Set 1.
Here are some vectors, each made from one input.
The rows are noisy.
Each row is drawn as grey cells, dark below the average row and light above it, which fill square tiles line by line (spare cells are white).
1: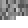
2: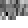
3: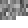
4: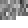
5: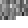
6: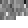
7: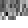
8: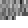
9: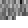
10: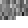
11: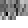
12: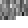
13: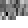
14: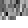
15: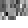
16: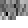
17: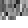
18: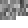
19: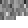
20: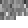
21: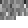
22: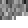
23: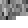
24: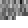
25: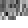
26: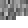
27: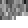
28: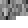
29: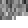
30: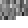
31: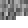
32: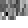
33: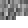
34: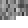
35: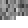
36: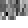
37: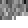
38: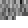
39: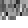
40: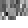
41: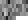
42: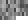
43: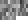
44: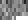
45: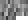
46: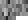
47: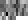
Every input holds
either a point on a 6-point line, or three true/false values.
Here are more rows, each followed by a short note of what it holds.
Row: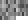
three true/false values
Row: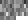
three true/false values
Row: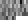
three true/false values
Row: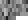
three true/false values
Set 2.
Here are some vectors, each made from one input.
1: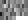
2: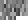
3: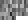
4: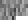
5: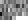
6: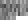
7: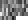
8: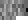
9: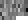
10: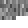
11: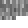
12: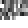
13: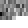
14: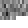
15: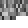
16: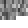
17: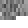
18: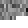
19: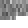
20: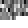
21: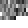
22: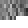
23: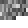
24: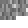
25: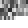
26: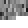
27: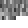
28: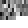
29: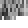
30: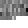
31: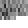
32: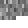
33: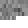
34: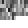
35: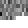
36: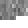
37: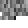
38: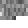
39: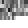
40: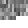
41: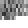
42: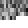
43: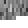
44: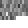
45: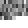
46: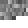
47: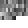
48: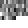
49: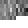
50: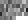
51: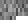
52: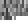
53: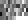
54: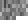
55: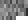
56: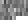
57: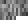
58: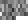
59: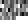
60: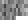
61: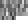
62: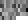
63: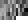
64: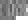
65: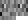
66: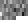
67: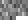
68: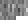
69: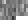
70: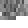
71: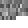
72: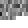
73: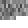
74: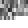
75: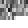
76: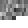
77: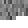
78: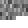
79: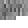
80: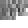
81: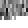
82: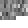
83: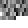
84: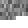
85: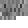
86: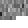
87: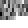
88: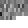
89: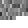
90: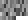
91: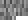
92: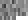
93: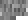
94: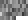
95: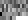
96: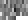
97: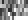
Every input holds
either a point on a 10-point circle and a true/false value, or a fixed value.
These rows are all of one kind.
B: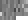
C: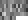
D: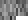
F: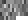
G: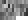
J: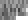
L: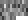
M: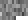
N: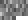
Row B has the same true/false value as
J, M and N.
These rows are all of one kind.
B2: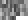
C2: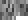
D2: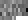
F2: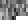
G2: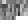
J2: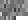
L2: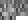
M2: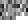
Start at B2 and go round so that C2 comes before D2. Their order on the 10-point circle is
B2, M2, J2, C2, D2, L2, G2, F2.
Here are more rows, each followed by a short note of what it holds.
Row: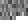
a point on a 10-point circle and a true/false value
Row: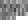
a point on a 10-point circle and a true/false value
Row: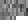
a point on a 10-point circle and a true/false value
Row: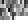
a fixed value
